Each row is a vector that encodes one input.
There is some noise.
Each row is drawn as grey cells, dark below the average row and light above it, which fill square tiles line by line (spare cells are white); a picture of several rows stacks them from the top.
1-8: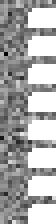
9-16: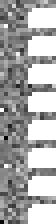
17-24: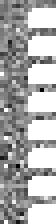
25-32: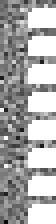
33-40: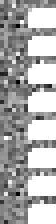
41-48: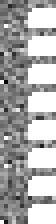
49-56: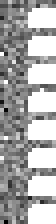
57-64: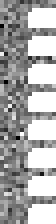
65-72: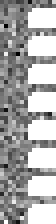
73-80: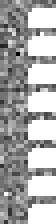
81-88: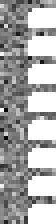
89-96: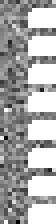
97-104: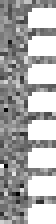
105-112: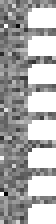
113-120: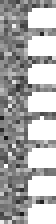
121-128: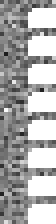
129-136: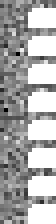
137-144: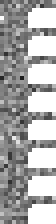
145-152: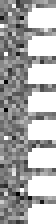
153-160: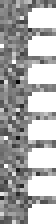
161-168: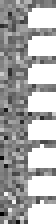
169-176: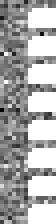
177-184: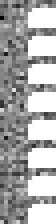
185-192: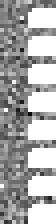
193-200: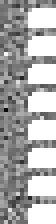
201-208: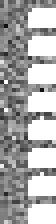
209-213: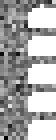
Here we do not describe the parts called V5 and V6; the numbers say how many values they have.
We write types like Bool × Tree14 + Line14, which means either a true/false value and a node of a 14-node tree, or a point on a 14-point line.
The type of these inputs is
(Bool × Line4 + V5) × Line7 × V6.
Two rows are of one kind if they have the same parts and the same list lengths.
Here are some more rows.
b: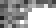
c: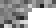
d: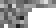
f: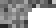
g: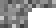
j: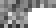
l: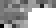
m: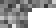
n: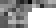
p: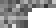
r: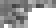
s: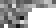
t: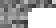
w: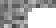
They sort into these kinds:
b, c, d, f, g, l, n, s
j, m, p, r, t, w

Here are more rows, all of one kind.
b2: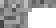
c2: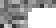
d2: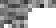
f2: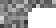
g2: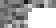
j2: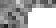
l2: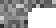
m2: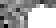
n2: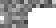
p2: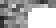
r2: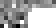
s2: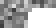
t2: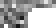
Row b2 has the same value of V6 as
p2 and s2.
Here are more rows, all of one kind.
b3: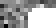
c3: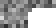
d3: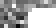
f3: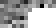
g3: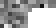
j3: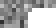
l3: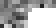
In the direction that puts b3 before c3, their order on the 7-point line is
b3, c3, g3, l3, d3, j3, f3.
